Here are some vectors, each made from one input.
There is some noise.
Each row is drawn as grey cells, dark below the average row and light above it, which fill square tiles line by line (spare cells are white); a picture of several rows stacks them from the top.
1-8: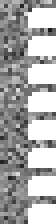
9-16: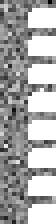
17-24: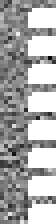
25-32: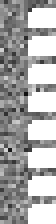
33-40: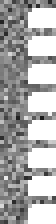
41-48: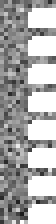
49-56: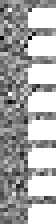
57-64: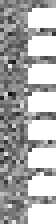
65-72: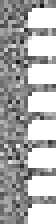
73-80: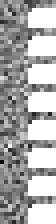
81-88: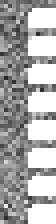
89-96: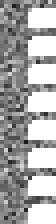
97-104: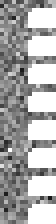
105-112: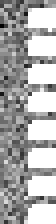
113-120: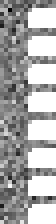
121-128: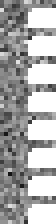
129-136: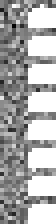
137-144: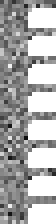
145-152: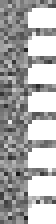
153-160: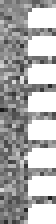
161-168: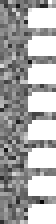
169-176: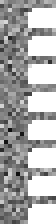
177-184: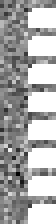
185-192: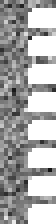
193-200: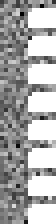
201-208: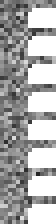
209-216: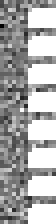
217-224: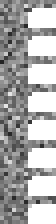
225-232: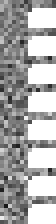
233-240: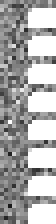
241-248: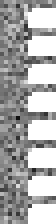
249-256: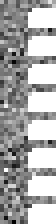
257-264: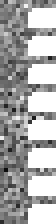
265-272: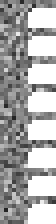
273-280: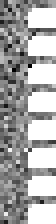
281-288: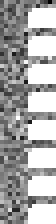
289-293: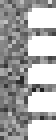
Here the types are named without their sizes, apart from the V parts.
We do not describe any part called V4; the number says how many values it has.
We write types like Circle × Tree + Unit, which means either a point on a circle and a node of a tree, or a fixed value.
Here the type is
(Label + Line) × Line × V4 × V4 × V4.
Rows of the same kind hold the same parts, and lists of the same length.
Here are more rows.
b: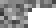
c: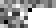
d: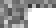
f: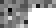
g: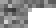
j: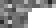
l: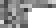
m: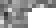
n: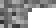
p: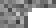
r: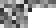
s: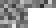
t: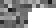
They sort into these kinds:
b, c, l, m, n, p, r, s
d, f, g, j, t

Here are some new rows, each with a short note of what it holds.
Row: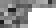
a point on each of two lines and three values of V4
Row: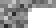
a point on each of two lines and three values of V4
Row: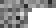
a point on each of two lines and three values of V4
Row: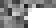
a point on each of two lines and three values of V4
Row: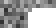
a label, a point on a line and three values of V4
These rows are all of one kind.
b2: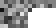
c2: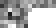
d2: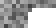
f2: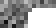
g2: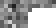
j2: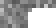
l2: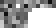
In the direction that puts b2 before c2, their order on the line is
d2, j2, g2, l2, f2, b2, c2.
